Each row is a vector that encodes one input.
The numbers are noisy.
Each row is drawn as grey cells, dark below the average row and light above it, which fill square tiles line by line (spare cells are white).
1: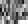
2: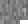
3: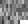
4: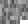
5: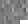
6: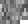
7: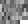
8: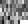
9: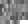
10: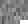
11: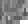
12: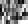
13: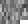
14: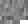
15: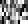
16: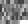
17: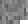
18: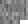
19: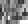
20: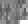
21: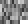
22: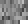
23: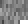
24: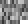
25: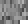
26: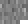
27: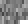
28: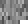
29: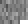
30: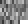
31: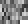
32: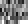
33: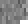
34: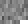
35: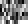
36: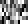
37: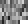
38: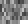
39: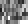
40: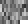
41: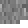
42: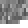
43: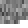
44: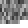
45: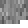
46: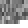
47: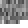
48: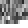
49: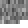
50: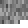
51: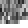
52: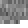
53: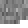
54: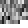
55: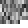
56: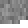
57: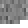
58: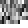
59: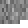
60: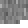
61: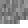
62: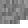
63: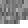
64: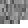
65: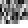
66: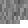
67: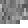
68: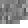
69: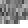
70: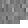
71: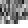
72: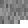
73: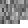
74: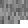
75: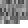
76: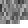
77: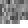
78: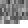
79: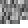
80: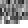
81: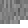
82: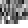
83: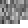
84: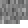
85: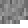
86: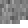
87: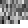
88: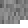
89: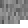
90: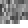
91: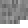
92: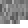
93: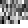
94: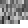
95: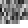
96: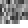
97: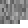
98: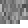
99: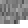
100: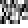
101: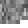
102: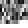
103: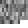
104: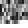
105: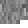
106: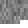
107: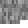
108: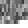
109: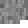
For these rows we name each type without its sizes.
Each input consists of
a point on a circle and three true/false values, together with either a point on a circle, or a fixed value.
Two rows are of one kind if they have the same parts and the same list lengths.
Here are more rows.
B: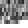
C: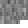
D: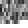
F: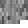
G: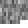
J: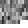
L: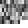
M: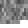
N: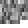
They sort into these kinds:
B, C, F, G, M
D, J, L, N

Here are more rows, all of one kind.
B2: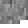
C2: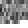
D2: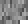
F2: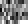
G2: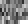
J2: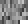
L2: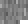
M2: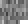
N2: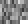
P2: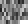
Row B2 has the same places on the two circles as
C2, D2 and J2.
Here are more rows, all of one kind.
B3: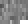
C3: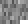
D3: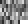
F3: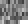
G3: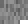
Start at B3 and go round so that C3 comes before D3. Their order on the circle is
B3, F3, C3, D3, G3.
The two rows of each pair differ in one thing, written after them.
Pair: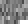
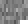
one of the three true/false values
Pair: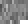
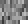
one of the three true/false values
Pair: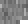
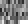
one of the three true/false values
